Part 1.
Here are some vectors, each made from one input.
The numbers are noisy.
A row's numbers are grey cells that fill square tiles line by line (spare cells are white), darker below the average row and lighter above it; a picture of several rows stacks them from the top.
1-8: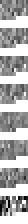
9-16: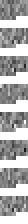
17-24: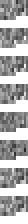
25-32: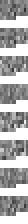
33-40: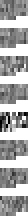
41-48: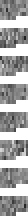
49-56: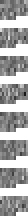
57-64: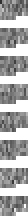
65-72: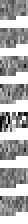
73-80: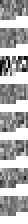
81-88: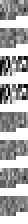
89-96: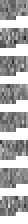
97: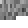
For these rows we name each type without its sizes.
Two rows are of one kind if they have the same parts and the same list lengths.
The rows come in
3 kinds.
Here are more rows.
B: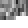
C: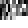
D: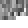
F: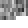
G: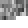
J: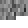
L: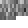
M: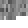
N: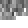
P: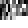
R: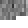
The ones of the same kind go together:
B, D, F, G, N
C, P
J, L, M, R

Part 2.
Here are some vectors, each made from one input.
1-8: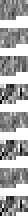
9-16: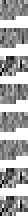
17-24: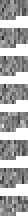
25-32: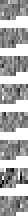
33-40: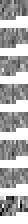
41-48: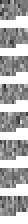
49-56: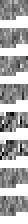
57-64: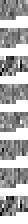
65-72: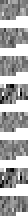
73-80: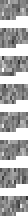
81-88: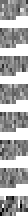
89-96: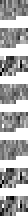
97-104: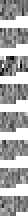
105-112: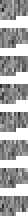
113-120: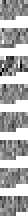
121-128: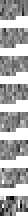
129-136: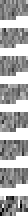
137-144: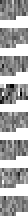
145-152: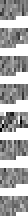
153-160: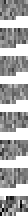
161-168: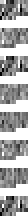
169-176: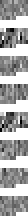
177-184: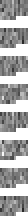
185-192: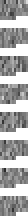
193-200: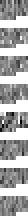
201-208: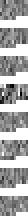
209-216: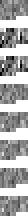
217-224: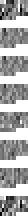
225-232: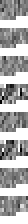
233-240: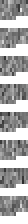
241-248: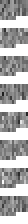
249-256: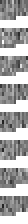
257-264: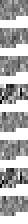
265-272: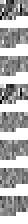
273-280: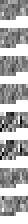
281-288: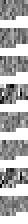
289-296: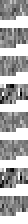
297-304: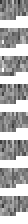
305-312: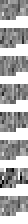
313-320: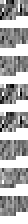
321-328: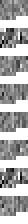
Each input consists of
either a point on a 4-point line, or a point on a 19-point line.
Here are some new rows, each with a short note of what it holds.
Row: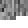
a point on a 19-point line
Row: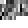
a point on a 4-point line
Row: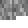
a point on a 19-point line
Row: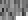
a point on a 19-point line
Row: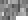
a point on a 19-point line
